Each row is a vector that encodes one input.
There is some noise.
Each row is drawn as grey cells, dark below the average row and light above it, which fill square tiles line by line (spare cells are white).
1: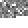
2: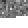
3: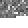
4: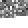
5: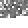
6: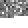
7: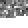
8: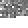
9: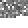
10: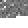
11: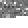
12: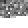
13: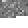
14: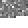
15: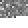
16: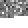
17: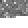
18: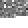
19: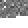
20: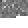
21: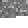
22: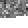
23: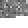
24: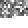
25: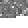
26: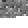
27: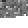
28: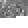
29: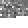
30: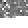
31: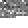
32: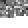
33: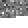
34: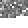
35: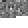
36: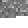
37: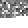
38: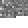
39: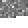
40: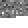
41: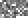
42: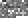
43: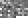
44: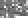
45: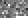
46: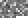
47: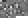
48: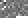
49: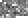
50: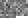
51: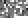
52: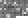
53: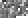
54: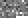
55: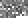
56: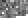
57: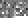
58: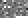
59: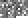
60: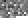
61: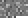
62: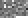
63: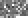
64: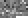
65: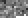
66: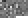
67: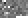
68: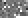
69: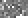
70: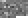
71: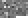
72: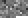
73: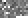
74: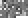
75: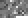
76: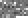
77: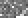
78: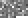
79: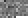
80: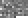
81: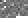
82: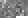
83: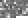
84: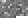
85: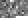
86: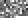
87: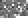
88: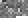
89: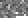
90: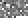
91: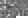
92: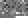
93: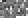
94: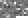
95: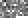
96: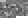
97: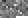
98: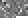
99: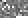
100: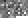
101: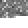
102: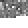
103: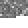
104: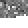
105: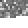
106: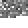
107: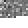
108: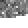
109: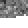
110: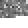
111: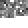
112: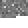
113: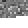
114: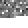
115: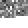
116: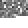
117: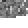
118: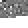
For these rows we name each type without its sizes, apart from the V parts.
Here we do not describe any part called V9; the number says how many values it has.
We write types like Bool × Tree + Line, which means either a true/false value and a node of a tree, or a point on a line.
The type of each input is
Bool × V9 + Tree + Unit.
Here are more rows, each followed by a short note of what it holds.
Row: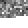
a true/false value and a value of V9
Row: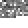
a true/false value and a value of V9
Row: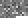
a true/false value and a value of V9
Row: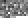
a fixed value
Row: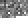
a fixed value
